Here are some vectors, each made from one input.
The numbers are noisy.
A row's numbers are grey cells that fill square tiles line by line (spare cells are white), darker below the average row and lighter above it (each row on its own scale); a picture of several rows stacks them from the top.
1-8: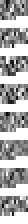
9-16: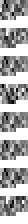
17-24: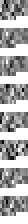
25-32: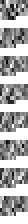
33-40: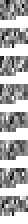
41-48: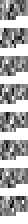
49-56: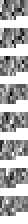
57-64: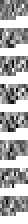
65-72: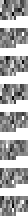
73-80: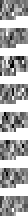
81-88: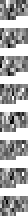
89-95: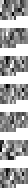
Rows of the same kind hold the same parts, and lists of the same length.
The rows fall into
3 kinds.
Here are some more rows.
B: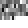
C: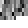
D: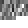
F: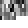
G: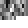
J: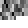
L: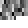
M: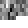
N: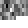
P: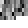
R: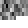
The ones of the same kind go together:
B
C, G, J, L, N, P, R
D, F, M

